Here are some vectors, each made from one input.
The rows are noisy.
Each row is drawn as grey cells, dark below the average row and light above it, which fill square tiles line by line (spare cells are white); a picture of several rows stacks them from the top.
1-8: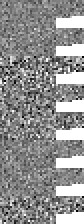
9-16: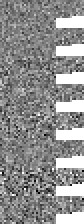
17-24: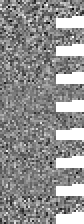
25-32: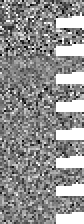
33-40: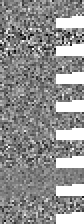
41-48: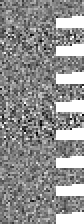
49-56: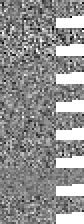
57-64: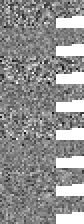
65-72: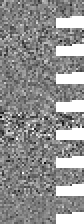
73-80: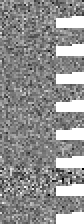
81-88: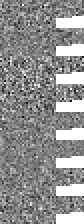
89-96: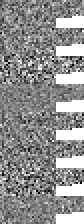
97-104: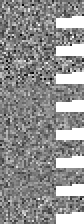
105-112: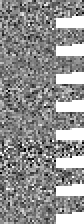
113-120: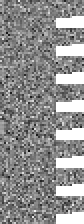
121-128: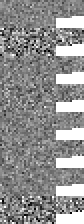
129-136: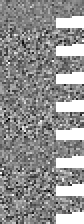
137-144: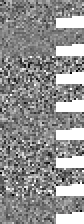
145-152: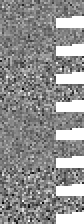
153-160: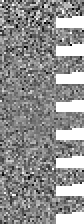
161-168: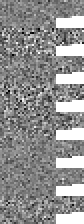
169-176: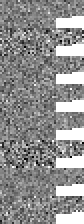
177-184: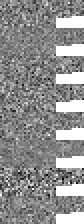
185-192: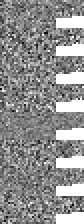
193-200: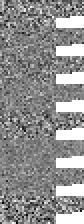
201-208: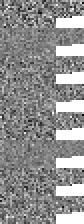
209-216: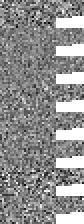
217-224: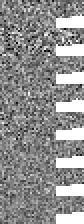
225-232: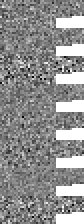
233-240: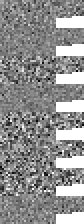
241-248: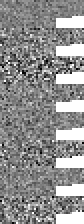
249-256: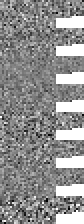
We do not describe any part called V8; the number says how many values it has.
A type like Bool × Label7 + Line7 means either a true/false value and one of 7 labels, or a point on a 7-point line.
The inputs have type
List3(Circle6) × V8.
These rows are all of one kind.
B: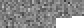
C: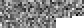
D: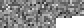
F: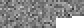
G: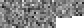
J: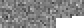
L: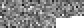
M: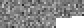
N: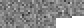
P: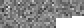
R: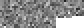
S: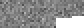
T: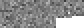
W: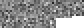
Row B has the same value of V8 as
C, N, R and T.
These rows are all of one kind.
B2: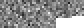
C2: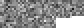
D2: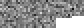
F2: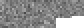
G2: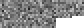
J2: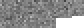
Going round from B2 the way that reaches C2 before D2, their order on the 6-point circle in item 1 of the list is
B2, C2, G2, J2, F2, D2.
